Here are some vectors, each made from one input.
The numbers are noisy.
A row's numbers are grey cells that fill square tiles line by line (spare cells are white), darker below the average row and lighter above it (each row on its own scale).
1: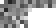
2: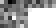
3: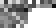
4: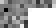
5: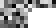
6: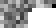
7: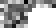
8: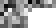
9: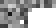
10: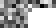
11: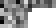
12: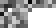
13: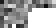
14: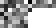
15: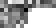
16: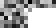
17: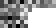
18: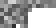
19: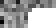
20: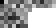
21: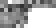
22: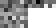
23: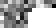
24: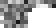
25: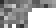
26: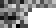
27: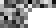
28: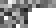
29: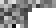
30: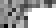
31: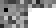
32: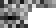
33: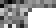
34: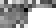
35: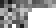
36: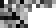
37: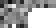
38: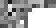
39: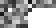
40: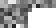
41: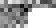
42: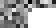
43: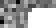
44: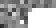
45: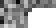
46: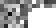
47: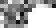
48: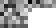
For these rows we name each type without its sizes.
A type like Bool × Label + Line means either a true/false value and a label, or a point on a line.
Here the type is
Tree.
